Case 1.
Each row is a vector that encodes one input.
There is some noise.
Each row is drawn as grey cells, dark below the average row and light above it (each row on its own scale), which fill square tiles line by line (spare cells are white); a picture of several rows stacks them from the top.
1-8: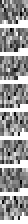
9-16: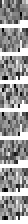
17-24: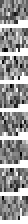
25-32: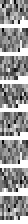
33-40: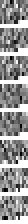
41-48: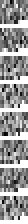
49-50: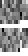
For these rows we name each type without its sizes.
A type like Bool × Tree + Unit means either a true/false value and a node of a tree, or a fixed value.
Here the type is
Bool × Bool × Bool.
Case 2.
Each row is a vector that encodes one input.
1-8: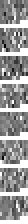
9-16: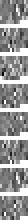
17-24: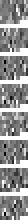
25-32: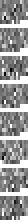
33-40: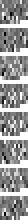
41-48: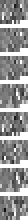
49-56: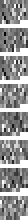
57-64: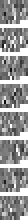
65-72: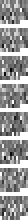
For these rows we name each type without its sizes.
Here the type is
Bool × Bool × Bool × Bool + Unit.
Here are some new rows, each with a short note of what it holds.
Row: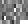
four true/false values
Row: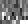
four true/false values
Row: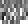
four true/false values
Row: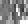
a fixed value
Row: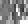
a fixed value
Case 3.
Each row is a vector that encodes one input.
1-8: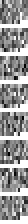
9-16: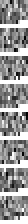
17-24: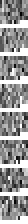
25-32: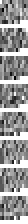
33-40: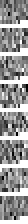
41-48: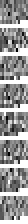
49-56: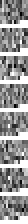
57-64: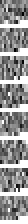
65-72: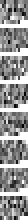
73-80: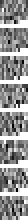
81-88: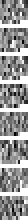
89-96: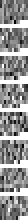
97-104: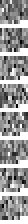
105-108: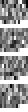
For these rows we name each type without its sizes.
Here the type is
Bool × Bool × Bool × Bool × Bool.
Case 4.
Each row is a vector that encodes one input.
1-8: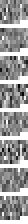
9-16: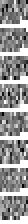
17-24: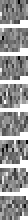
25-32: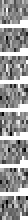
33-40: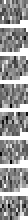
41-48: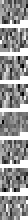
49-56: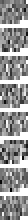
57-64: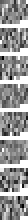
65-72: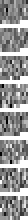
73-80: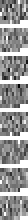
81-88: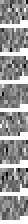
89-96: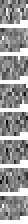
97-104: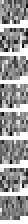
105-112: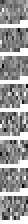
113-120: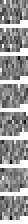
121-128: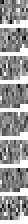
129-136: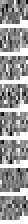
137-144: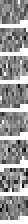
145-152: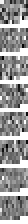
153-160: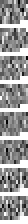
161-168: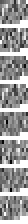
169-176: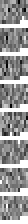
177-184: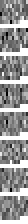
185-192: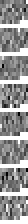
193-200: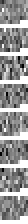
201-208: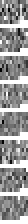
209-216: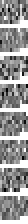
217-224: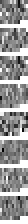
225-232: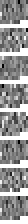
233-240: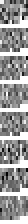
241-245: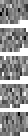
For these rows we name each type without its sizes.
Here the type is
Bool × Bool × Bool × Bool × Bool + Unit.
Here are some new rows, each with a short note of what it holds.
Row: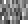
a fixed value
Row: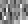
five true/false values
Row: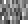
a fixed value
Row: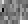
five true/false values
